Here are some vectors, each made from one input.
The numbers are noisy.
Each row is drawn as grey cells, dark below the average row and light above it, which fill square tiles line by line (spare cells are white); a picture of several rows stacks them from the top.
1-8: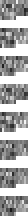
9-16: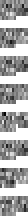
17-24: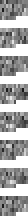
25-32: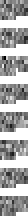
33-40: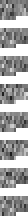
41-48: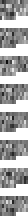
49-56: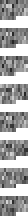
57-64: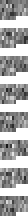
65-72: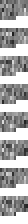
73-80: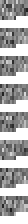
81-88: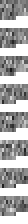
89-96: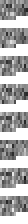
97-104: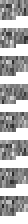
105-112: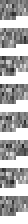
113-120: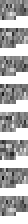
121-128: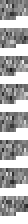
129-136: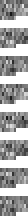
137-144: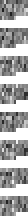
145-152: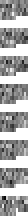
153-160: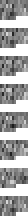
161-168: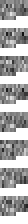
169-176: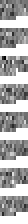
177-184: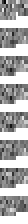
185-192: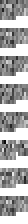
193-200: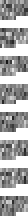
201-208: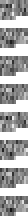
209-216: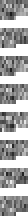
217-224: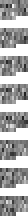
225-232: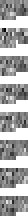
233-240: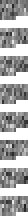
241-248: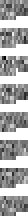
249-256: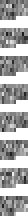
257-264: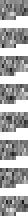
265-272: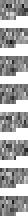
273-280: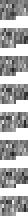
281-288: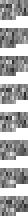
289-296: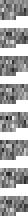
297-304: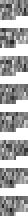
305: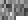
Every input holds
a true/false value, together with a list of up to three points on a 4-point line.
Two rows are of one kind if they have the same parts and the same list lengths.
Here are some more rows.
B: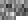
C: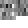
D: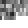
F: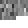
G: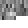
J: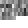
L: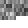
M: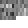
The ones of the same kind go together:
B, F, L
C, J
D
G, M

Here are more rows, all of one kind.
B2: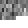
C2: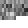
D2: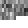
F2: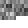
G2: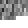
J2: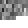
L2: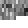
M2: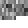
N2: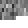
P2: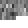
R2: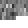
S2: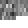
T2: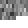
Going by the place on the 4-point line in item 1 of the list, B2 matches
G2 and J2.
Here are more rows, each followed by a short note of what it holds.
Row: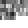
a true/false value, together with the empty list
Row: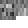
a true/false value, together with a list of two items
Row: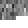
a true/false value, together with a list of three items
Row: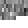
a true/false value, together with a list of two items
